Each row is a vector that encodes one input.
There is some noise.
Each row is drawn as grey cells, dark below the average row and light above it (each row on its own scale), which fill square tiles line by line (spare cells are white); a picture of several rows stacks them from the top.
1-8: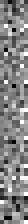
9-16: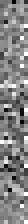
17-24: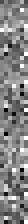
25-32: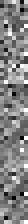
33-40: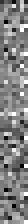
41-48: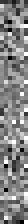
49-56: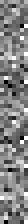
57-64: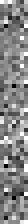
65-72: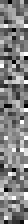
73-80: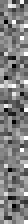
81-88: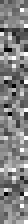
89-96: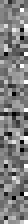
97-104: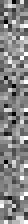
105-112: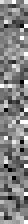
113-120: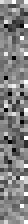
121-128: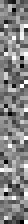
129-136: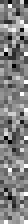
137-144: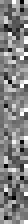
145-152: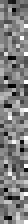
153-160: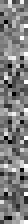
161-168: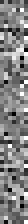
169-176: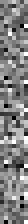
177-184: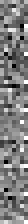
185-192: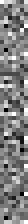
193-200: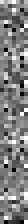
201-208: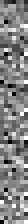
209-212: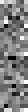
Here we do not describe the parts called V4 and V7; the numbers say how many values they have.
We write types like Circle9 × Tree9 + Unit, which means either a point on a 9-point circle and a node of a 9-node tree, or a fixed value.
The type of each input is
(Bool × V4 + Label5) × Line8 + V7.
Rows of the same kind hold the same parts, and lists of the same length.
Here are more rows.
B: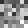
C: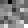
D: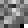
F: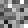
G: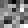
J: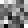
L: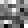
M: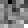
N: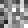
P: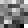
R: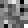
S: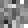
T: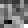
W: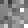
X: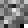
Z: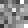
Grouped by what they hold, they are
B, F, N, T, Z
C, G, M, S, W
D, J, L, P, R, X

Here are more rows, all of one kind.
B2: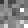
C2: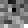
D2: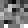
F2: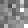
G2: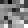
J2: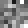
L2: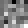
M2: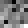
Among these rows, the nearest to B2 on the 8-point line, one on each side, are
F2 and G2.
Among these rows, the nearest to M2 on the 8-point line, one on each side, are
D2 and L2.
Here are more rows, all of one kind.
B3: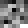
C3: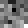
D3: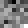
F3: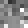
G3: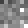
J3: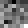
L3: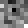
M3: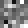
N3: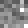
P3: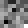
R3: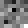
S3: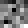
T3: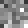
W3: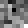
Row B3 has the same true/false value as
G3, M3, N3 and S3.
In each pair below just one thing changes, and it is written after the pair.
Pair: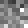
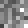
the place on the 8-point line
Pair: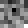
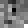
the true/false value
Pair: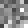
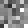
the value of V4
